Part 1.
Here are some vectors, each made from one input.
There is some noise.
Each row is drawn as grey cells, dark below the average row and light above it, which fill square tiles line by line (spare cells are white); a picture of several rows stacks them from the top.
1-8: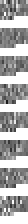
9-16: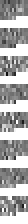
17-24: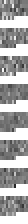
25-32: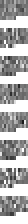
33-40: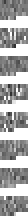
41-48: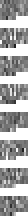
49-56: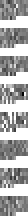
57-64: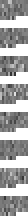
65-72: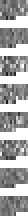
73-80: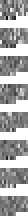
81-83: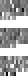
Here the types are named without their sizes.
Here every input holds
four true/false values.
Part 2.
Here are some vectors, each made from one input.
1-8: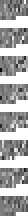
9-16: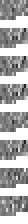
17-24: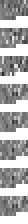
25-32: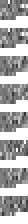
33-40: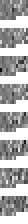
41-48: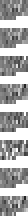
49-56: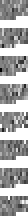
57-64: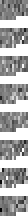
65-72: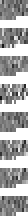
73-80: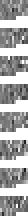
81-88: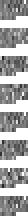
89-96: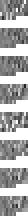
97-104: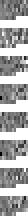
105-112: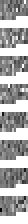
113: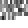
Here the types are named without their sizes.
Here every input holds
a label.
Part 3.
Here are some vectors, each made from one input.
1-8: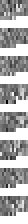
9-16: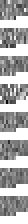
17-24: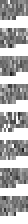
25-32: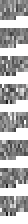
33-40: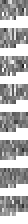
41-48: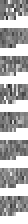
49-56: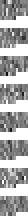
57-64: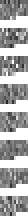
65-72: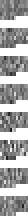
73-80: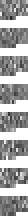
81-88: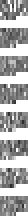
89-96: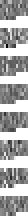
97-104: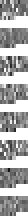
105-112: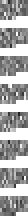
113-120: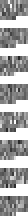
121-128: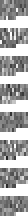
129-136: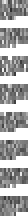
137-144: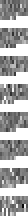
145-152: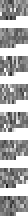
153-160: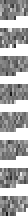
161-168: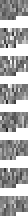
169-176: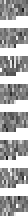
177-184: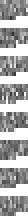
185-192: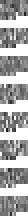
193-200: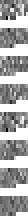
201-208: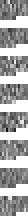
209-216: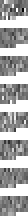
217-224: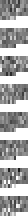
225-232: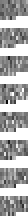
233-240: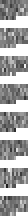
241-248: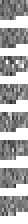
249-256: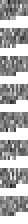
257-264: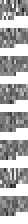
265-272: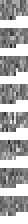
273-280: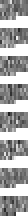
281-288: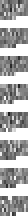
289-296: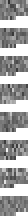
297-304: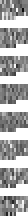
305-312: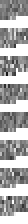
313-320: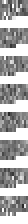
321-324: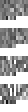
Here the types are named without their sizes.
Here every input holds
four true/false values.
